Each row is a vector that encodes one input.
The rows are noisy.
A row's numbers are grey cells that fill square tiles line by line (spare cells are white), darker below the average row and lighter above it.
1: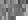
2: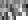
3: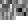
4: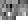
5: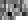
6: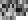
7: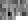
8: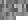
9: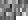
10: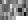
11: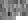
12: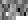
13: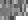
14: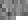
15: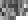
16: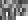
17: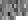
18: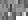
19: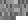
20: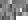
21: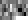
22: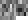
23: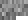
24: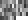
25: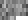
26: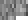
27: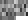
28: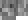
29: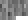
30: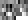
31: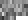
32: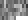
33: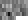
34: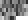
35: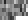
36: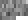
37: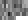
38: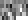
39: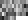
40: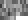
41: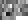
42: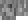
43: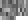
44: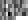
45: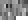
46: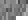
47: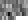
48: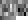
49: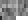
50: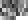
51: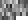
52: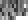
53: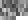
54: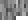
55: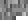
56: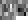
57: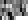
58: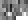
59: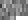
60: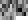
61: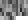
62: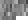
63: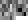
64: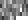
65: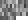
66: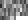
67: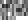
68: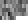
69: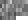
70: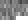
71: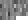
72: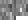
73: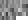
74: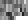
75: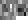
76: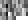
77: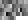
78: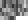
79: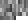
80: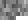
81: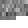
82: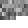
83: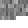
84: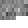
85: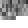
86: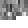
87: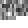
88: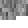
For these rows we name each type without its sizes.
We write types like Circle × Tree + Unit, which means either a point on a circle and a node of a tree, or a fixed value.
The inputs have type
Bool × List(Line).
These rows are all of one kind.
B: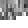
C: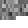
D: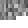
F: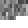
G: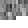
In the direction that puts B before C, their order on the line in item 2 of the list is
D, F, B, G, C.
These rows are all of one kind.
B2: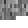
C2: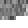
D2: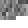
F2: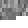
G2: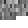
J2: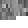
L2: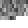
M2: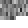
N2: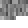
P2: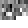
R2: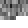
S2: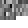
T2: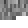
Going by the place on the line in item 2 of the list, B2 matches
M2, S2 and T2.
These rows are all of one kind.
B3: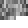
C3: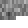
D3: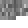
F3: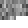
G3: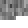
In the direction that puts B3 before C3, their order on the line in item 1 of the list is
B3, F3, C3, G3, D3.
